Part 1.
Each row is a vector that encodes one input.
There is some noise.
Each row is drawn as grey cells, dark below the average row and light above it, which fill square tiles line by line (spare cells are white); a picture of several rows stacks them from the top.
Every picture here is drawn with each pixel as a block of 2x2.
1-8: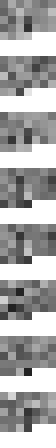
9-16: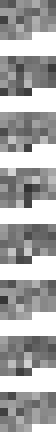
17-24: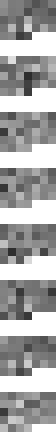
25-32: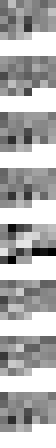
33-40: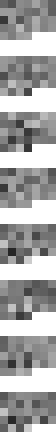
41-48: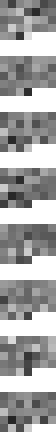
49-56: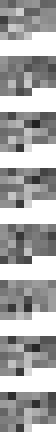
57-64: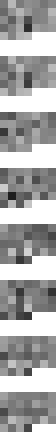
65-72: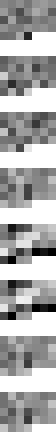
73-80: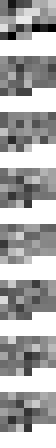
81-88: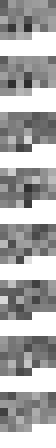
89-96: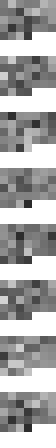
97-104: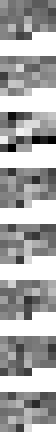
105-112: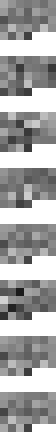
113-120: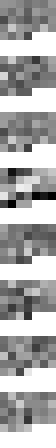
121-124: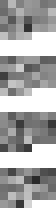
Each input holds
either a fixed value, or four true/false values.
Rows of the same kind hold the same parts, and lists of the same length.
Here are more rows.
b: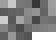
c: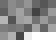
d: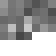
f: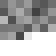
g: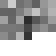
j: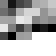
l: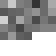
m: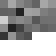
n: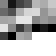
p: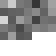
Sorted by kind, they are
b, c, d, f, g, l, m, p
j, n

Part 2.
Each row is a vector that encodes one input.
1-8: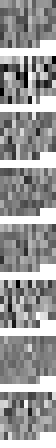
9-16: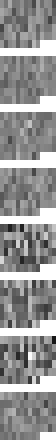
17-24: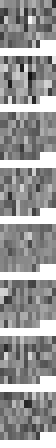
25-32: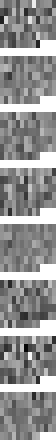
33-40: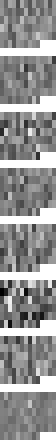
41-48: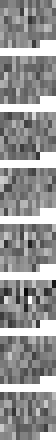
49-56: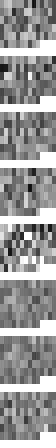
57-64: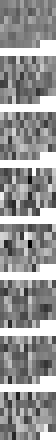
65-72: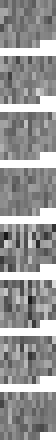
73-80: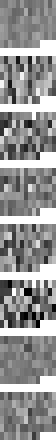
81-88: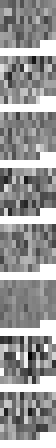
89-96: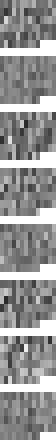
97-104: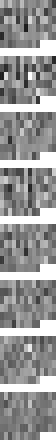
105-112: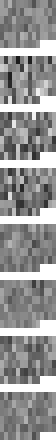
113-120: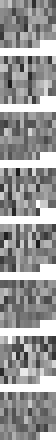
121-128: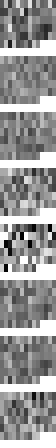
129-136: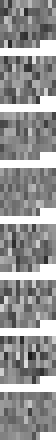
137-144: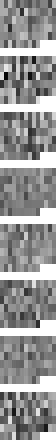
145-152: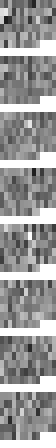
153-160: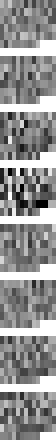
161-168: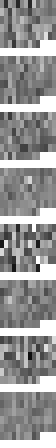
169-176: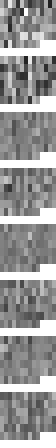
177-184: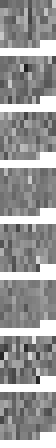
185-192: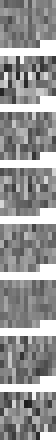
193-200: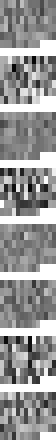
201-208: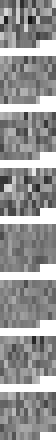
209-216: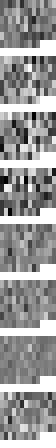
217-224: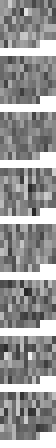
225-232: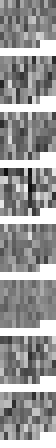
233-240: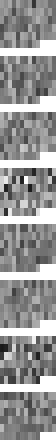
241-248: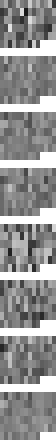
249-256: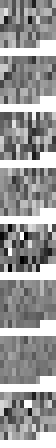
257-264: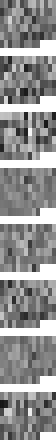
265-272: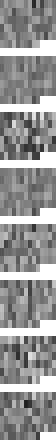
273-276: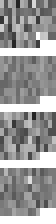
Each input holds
either a point on an 8-point circle, or a fixed value.
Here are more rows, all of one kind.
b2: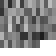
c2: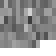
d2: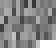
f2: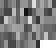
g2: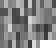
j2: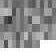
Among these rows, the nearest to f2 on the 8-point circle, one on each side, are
d2 and j2.
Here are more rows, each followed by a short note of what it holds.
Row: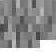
a point on an 8-point circle
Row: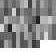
a fixed value
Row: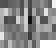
a point on an 8-point circle
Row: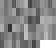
a fixed value
